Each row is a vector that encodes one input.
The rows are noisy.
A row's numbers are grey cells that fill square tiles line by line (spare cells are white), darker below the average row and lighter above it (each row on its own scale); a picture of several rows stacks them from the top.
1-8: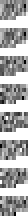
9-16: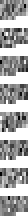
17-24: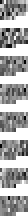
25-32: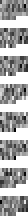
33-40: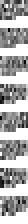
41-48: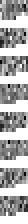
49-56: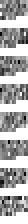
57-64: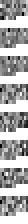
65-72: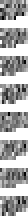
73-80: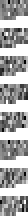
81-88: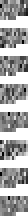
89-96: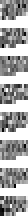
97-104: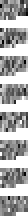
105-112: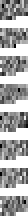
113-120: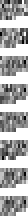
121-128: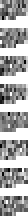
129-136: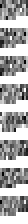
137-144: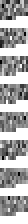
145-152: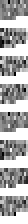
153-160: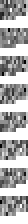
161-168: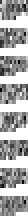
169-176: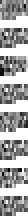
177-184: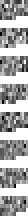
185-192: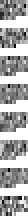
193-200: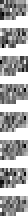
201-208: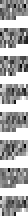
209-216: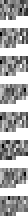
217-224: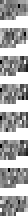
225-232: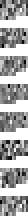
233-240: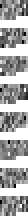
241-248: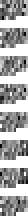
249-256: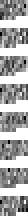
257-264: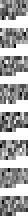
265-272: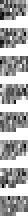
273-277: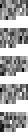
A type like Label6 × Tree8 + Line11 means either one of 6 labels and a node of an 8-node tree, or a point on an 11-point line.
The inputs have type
Bool × Tree11 + Line6 + Line12.
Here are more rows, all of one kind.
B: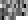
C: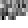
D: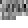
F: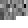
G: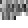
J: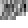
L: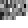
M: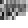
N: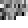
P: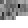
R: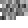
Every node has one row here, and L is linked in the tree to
F, J and M.
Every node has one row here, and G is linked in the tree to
D.
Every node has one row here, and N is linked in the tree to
R.
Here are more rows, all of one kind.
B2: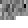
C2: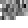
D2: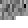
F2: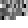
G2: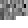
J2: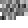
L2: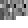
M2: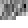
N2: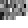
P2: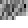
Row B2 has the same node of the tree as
D2, G2 and L2.
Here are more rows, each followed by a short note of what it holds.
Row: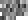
a node of an 11-node tree and a true/false value
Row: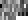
a point on a 12-point line
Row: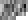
a node of an 11-node tree and a true/false value
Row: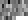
a point on a 6-point line
